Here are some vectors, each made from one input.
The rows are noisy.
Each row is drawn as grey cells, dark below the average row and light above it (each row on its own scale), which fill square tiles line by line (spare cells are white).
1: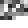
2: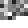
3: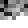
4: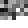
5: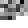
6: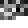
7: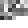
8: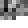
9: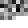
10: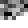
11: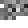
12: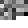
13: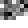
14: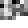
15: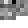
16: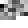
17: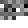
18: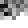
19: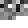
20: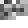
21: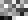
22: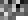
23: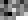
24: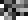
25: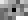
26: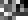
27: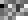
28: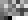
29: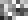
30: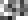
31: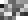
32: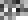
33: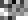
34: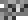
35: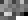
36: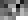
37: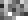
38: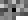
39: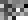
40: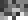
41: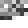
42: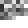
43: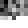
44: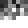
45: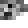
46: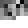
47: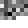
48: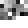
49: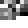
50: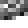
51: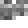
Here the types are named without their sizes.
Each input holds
a point on a line and a true/false value.
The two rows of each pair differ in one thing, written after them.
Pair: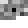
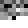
the true/false value
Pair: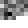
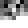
the place on the line
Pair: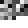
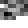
the place on the line
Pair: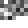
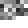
the place on the line
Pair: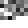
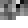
the true/false value
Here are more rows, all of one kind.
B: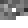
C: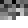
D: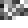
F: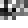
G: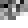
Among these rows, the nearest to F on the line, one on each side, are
C and D.
